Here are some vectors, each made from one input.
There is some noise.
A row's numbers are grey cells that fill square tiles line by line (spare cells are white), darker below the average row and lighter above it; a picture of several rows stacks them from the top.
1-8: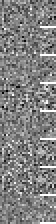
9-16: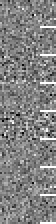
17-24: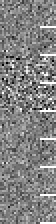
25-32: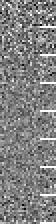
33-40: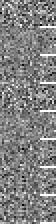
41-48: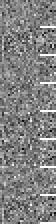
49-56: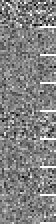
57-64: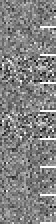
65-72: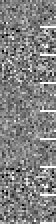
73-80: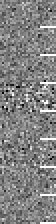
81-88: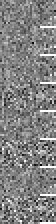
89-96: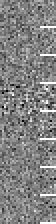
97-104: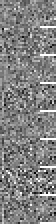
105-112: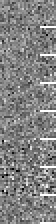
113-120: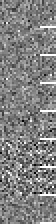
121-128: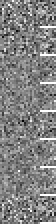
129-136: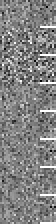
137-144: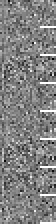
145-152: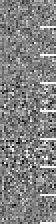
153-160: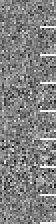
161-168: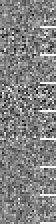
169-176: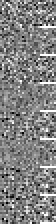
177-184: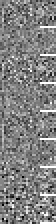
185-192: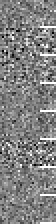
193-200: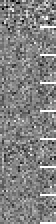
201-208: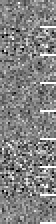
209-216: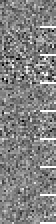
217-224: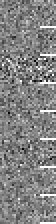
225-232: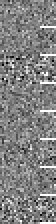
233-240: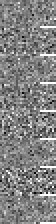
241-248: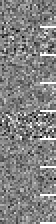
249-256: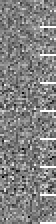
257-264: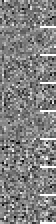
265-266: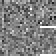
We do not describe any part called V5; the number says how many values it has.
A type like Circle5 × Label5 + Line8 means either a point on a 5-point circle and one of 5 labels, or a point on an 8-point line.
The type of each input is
Bool × List2(V5) + Line11.
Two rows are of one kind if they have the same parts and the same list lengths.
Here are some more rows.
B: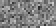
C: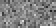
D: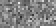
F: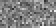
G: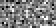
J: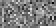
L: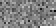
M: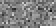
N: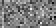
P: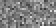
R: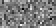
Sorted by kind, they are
B, C, D, M
F, P
G, J, N, R
L

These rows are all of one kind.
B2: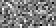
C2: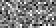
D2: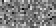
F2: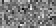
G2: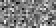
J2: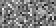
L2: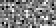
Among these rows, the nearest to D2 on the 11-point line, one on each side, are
F2 and G2.
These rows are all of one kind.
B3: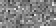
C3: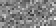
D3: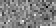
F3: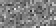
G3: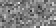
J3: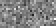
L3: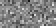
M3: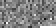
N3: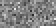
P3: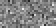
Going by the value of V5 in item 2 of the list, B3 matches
D3, F3, J3 and N3.
